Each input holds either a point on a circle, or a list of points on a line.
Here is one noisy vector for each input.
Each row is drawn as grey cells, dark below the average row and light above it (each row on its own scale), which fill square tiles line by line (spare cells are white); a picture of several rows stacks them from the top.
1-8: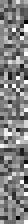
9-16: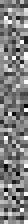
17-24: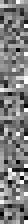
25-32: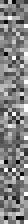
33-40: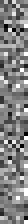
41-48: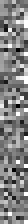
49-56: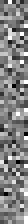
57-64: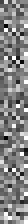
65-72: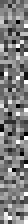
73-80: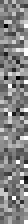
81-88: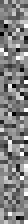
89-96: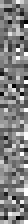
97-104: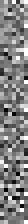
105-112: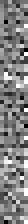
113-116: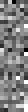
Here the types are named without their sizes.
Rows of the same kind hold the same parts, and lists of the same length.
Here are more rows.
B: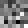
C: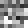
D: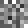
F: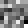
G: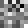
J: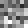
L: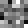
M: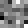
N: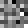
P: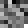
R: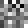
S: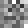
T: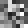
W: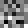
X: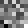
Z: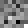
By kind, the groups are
B, N, P, T, W, Z
C, J
D, G, R, S, X
F, L, M

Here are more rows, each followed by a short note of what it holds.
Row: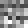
the empty list
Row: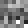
a list of one item
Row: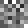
a point on a circle
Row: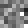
a list of two items
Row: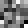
a list of one item
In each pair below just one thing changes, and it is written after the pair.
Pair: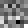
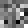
the place on the line in item 2 of the list
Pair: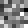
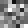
the place on the line in item 1 of the list
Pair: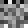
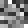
the place on the line in item 2 of the list
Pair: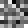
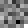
the place on the line in item 1 of the list
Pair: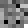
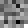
the place on the line in item 2 of the list
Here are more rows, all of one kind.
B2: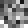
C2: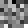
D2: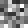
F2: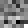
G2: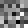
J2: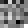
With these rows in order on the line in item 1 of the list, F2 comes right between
G2 and J2.
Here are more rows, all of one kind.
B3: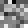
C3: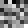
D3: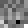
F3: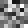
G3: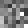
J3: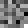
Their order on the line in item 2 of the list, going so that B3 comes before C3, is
D3, B3, C3, F3, G3, J3.
